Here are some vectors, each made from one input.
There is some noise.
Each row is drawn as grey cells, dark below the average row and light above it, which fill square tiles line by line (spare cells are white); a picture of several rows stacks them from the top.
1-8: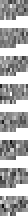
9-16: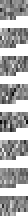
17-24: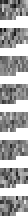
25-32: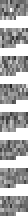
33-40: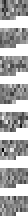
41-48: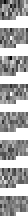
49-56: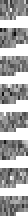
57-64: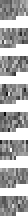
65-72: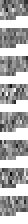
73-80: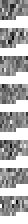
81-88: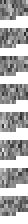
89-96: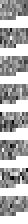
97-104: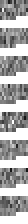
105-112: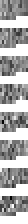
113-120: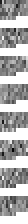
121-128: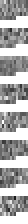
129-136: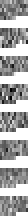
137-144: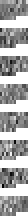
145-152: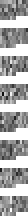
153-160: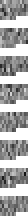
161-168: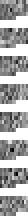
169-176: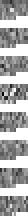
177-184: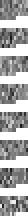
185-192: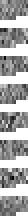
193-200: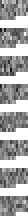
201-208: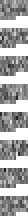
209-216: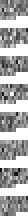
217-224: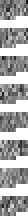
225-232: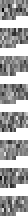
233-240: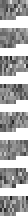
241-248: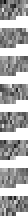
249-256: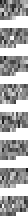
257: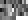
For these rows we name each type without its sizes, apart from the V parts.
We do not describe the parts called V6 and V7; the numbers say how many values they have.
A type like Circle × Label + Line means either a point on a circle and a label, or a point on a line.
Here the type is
Bool × V7 + Line × (Line + V6).
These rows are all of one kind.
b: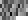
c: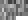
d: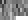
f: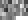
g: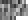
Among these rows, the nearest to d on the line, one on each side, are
b and f.
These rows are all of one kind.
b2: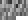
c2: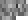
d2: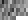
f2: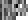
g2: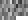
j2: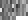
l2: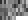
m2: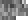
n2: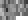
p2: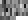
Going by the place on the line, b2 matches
g2 and n2.
